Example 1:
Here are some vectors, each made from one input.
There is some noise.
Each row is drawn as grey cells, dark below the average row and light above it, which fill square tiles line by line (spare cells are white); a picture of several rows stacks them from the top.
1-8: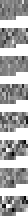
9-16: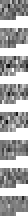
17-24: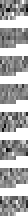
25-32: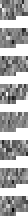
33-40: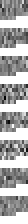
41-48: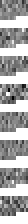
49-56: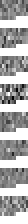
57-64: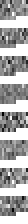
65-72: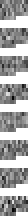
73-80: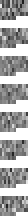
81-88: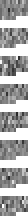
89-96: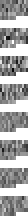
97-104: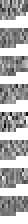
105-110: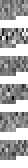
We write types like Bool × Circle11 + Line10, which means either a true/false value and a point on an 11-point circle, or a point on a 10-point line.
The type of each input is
Bool × (Circle11 + Line5).
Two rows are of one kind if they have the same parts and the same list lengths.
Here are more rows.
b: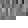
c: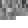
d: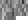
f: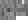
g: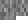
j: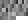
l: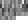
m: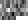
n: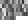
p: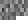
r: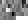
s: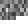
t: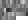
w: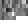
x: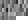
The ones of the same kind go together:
b, c, f, g, j, l, m, p, r, s, t, w, x
d, n

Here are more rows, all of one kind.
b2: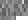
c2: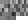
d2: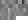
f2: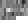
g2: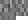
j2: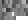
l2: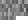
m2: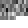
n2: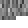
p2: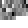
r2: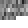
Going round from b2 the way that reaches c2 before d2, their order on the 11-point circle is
b2, c2, d2, r2, f2, j2, g2, m2, n2, l2, p2.
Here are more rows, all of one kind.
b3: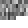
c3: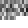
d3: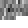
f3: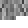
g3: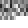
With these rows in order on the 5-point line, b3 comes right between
c3 and d3.
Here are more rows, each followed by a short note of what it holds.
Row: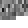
a point on an 11-point circle and a true/false value
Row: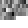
a point on a 5-point line and a true/false value
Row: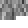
a point on a 5-point line and a true/false value
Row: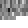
a point on a 5-point line and a true/false value
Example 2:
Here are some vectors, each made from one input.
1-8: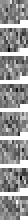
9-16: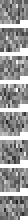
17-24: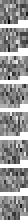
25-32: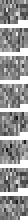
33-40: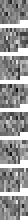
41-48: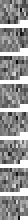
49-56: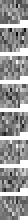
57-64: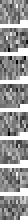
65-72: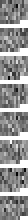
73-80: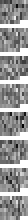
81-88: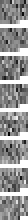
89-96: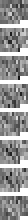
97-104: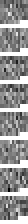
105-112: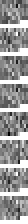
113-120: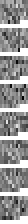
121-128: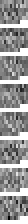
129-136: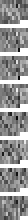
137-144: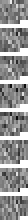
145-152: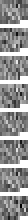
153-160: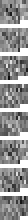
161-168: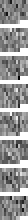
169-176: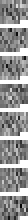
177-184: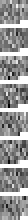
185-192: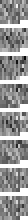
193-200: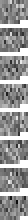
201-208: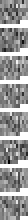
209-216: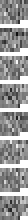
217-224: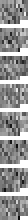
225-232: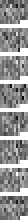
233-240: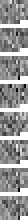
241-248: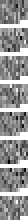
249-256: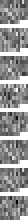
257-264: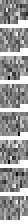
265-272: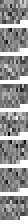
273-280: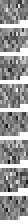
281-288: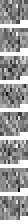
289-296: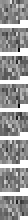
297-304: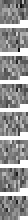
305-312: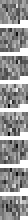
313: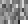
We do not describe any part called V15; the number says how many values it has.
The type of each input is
Bool × (Tree12 + V15).
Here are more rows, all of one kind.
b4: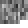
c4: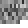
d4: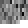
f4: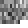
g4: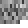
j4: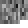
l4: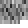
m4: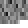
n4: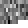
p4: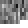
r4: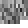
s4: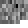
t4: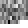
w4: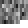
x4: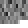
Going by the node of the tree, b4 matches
c4, g4, j4 and p4.
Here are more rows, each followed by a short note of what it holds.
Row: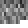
a true/false value and a value of V15
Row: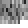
a node of a 12-node tree and a true/false value
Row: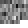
a node of a 12-node tree and a true/false value
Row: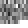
a node of a 12-node tree and a true/false value
